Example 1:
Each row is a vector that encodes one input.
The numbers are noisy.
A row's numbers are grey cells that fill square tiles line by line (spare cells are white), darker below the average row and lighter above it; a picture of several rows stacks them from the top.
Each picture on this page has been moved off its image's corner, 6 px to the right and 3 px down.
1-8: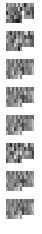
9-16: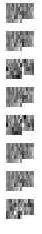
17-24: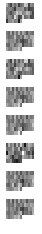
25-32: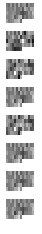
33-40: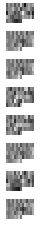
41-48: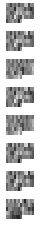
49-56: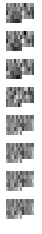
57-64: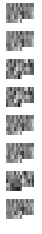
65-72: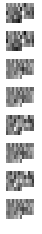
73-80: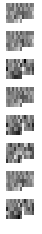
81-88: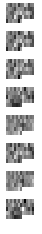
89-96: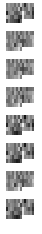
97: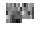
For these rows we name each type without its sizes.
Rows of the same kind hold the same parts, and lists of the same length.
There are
2 kinds of row.
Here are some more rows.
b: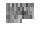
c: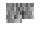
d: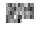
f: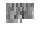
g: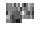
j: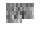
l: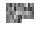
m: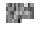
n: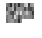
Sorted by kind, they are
b, c, f, j
d, g, l, m, n

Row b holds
a point on a line.
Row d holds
a node of a tree and a true/false value.
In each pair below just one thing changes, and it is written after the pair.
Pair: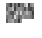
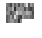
the node of the tree
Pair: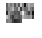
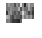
the node of the tree
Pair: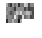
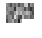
the node of the tree
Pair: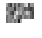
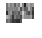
the true/false value
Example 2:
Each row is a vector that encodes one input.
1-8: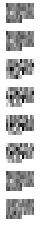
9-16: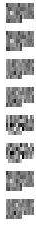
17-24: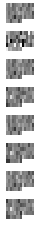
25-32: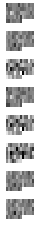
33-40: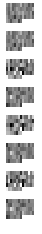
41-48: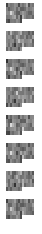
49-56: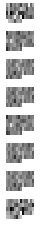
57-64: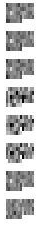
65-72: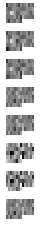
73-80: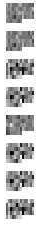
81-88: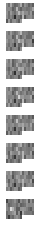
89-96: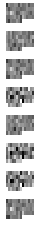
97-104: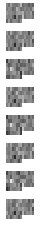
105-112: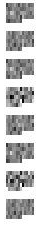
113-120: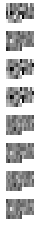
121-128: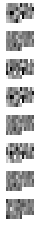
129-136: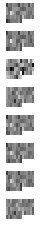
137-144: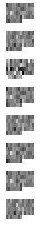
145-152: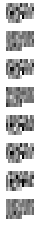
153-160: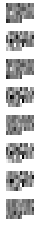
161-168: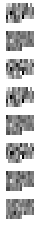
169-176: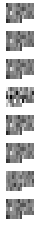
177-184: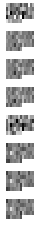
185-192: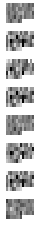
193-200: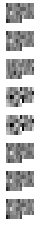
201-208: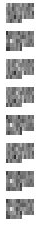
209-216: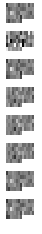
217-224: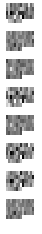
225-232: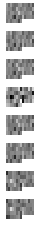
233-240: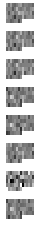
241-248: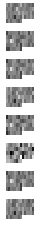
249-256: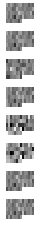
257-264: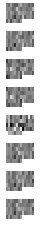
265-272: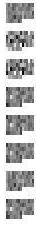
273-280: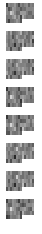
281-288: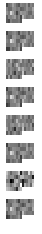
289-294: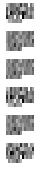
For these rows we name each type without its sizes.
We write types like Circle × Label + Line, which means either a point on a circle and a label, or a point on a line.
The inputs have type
Bool × Circle + Tree + Unit.
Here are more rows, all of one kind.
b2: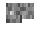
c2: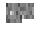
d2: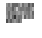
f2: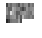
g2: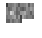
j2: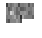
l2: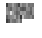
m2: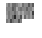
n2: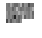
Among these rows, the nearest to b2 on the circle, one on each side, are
f2 and m2.
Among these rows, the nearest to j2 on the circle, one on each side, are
g2 and m2.
